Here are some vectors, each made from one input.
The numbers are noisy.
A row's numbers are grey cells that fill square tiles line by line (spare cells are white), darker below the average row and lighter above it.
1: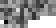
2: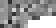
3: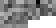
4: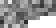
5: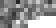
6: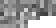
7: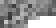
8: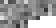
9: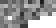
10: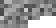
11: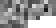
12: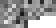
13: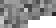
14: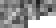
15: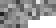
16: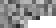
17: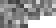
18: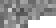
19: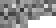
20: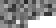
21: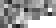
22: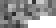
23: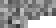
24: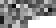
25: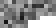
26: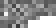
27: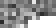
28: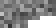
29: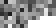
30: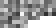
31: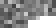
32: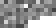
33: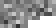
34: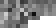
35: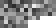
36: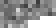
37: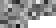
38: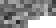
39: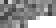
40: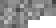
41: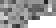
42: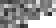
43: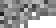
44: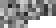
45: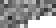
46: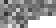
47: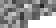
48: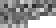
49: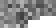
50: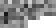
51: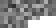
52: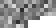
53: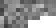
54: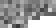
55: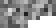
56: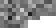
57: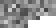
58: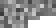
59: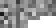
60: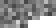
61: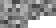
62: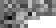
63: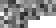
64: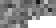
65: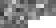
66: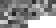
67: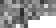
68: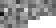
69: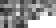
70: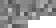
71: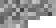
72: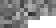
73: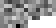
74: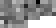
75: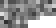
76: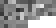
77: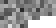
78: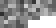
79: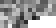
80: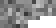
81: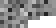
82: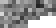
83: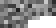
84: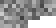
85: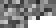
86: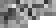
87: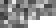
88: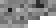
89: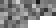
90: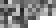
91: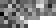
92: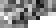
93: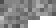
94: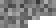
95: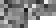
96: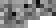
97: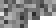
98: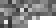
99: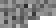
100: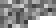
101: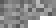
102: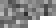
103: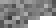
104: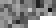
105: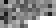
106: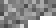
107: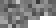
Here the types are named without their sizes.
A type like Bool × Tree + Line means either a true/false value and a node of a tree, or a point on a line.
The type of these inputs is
Circle × (Label + Line).
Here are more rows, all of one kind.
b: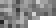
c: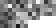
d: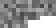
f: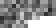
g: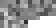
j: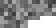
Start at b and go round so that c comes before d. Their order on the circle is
b, c, j, f, d, g.
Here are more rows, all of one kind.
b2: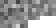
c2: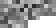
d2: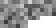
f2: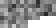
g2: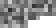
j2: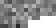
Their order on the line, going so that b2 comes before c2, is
f2, g2, b2, j2, d2, c2.
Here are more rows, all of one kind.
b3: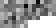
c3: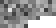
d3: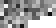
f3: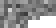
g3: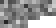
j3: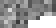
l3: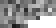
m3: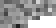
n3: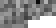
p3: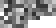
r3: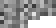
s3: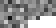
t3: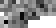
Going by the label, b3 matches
d3, l3 and r3.
